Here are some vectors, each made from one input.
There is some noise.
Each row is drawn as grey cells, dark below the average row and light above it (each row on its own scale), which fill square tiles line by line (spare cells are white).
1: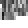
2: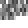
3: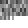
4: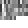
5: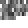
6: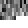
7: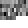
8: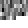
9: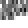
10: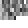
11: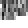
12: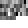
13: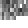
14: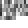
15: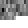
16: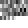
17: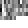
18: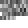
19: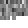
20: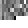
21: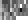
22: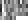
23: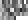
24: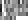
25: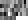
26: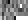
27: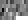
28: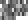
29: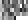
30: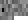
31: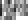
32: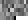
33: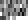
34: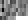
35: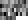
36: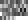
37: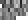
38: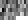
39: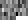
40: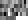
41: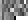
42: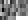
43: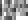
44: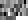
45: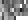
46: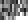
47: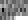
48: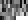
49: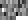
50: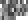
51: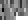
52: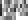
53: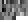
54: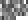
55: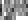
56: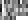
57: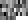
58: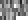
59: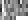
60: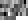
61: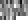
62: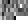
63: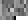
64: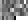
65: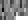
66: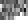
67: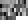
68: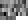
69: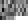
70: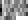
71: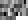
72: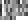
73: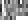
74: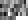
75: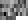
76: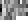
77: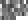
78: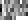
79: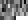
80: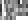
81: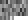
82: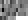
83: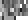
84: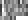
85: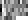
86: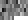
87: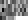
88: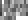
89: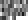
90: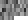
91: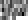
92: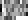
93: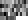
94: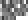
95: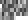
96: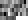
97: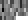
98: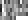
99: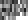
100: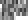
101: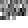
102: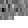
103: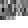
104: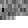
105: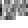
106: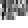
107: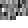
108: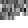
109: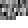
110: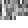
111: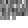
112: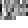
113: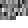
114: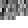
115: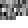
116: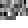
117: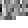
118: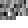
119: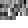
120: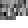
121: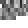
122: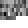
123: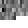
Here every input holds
either a point on a 4-point line and a true/false value, or a point on a 5-point line and a point on a 6-point line.
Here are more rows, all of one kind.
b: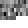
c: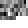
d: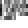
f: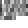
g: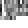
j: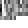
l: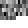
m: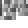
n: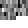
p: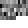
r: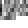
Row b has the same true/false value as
c, l, n and p.
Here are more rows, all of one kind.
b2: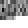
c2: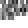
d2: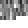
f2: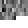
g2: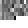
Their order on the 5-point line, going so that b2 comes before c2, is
f2, b2, d2, c2, g2.
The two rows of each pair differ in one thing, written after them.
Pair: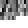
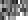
the place on the 6-point line
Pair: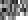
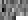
the place on the 6-point line
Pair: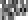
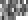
the place on the 6-point line
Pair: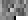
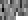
the place on the 5-point line
